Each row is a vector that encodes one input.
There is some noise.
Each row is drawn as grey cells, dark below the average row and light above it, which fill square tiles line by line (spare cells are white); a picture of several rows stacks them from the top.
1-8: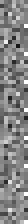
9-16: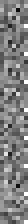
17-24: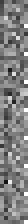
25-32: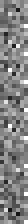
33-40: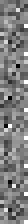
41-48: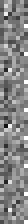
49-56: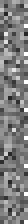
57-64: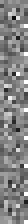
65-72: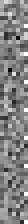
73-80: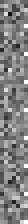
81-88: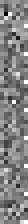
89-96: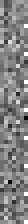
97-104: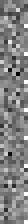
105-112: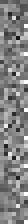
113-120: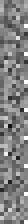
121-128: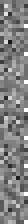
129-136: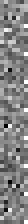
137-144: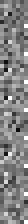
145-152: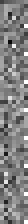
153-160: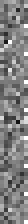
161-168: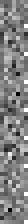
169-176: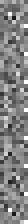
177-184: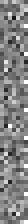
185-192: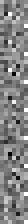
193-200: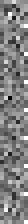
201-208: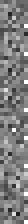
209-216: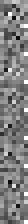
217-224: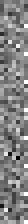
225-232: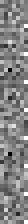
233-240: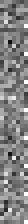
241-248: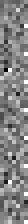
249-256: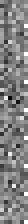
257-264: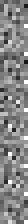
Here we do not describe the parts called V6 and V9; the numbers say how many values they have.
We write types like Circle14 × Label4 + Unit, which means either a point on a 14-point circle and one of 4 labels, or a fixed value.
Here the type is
Bool × (Line5 + V6) × (Line10 + V9).
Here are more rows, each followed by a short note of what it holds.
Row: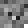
a point on a 5-point line, a point on a 10-point line and a true/false value
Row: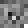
a point on a 5-point line, a point on a 10-point line and a true/false value
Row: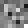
a point on a 10-point line, a true/false value and a value of V6
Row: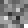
a point on a 10-point line, a true/false value and a value of V6
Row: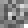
a true/false value, a value of V6 and a value of V9
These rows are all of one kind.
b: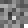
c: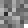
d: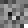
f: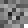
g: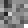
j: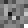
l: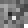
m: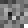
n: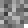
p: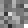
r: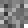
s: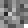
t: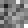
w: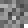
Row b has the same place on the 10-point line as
f, p and w.
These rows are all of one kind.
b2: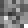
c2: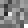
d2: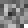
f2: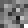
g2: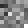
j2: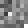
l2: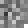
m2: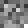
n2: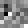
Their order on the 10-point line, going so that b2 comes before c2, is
m2, f2, b2, g2, c2, j2, d2, l2, n2.
